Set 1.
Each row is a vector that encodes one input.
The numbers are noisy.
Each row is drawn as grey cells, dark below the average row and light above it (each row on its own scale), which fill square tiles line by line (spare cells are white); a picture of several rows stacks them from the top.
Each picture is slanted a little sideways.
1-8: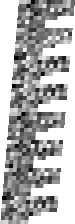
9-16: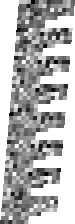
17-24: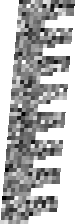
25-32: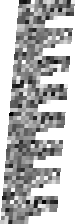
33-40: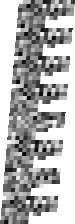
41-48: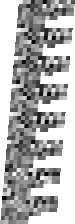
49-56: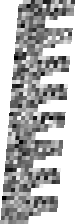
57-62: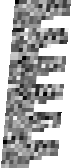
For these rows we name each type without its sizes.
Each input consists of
a point on a line.
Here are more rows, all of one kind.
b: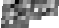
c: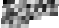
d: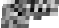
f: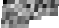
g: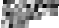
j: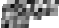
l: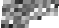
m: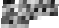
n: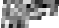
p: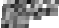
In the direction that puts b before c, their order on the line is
p, j, d, b, l, n, g, f, c, m.
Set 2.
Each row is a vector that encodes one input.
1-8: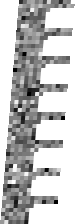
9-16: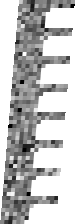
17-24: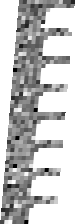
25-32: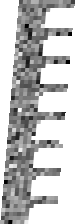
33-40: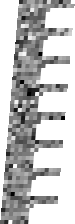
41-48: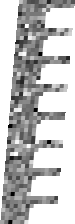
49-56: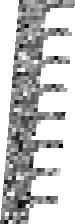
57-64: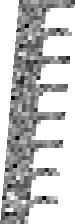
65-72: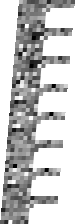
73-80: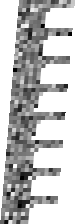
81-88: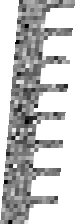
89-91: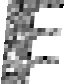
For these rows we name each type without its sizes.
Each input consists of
either a point on a circle, or a fixed value.
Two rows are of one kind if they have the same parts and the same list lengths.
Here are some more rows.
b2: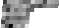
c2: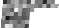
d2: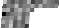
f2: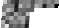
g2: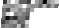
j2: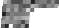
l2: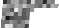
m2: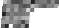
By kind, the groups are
b2, c2, d2, g2, j2, l2, m2
f2

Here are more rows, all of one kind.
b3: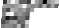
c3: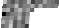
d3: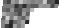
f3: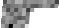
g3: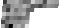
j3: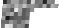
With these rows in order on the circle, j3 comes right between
b3 and c3.
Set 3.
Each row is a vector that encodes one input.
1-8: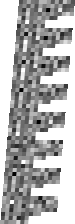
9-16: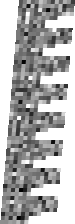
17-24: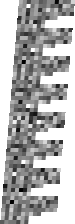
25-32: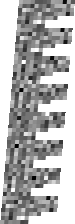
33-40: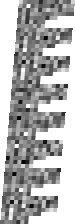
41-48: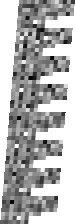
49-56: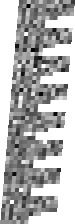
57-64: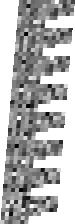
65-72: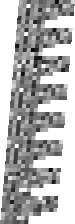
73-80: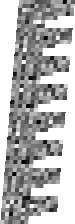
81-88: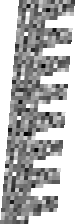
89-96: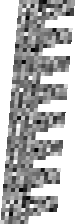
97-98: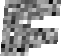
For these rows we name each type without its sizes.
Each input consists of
a point on a line.
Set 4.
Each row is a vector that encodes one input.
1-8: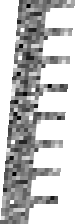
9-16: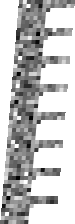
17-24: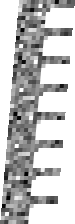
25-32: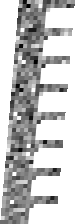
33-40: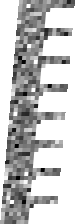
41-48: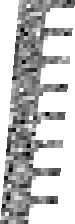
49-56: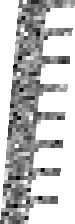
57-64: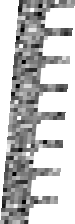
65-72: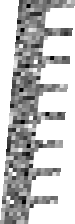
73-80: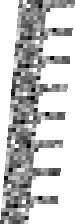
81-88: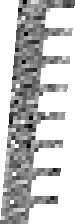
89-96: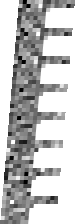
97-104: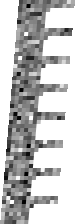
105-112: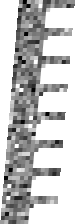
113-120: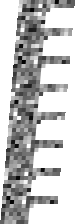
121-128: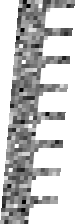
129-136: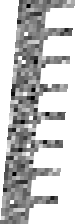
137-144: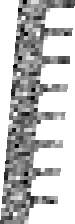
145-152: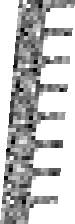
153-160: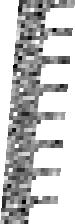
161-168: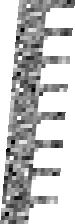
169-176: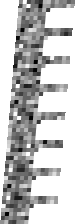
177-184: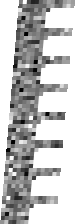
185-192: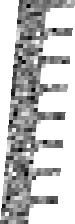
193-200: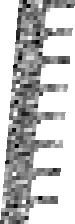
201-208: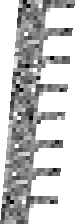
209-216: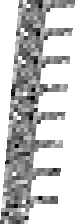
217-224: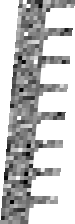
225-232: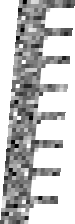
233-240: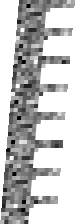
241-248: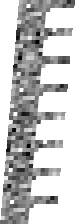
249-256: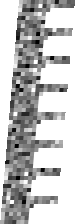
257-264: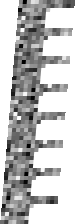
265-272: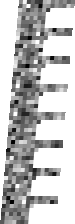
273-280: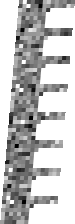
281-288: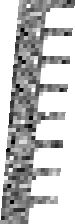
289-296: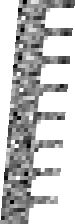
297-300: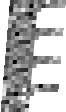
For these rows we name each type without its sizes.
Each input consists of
either a fixed value, or three true/false values.
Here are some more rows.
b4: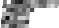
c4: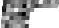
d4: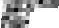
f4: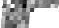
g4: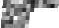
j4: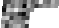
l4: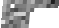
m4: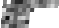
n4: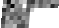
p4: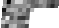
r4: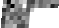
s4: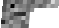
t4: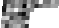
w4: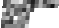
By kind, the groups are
b4, c4, d4, f4, j4, l4, m4, n4, p4, r4, s4, t4
g4, w4

